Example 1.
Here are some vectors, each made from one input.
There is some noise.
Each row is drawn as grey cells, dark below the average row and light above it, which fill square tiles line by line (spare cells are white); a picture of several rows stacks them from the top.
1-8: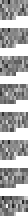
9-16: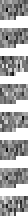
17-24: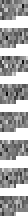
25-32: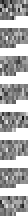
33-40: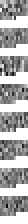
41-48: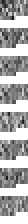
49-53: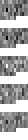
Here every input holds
either a point on a 5-point line, or a node of a 7-node tree.
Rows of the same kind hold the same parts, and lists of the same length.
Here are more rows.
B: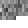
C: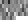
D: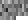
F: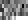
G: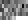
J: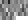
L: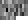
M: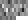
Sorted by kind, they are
B, D, L
C, F, G, J, M

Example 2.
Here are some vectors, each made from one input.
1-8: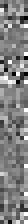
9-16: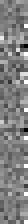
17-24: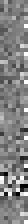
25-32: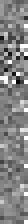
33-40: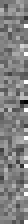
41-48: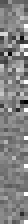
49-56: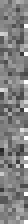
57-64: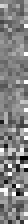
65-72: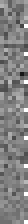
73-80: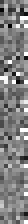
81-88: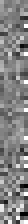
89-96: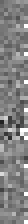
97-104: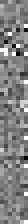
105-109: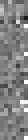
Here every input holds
either a fixed value, or a node of an 11-node tree and a true/false value.
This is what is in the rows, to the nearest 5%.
About 5% of them hold a fixed value. The rest hold a node of an 11-node tree and a true/false value.
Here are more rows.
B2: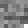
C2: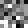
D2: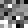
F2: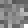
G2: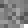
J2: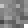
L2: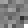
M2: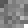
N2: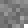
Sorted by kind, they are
B2, F2, G2, J2, L2, M2, N2
C2, D2

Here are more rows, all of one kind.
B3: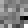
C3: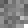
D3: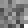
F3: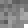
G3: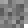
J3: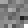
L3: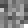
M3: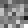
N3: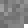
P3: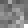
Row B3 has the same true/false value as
D3, F3, G3 and J3.
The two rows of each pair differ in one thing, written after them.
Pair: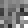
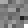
the true/false value
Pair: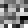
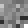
the node of the tree
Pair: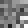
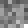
the node of the tree
